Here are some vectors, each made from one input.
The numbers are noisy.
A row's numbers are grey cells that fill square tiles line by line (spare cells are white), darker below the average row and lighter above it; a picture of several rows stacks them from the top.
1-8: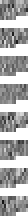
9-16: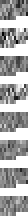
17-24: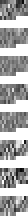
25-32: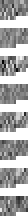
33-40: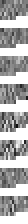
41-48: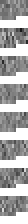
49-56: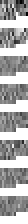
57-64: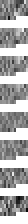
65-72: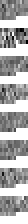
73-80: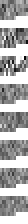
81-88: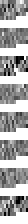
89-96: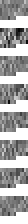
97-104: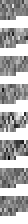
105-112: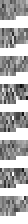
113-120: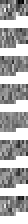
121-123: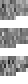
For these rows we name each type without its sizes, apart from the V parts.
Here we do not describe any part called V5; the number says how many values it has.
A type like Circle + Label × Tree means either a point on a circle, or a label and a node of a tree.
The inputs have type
Bool × Circle + Line × (Line × Line + Unit) + V5.
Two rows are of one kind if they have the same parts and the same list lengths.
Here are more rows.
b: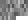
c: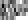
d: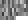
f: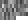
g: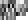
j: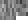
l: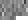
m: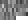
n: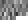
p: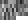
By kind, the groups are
b, f, l, m, p
c, g
d, n
j

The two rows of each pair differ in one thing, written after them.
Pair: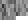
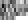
the place on the circle
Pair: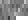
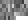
the true/false value
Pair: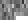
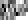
the place on the circle
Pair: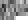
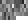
the place on the circle
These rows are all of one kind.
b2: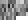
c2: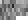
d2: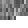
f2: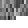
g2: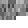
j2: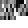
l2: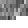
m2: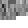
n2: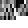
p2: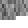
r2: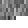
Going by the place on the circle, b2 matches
g2, m2 and r2.
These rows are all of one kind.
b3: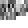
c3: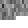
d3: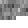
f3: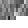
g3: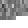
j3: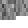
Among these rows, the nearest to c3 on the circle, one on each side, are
f3 and j3.
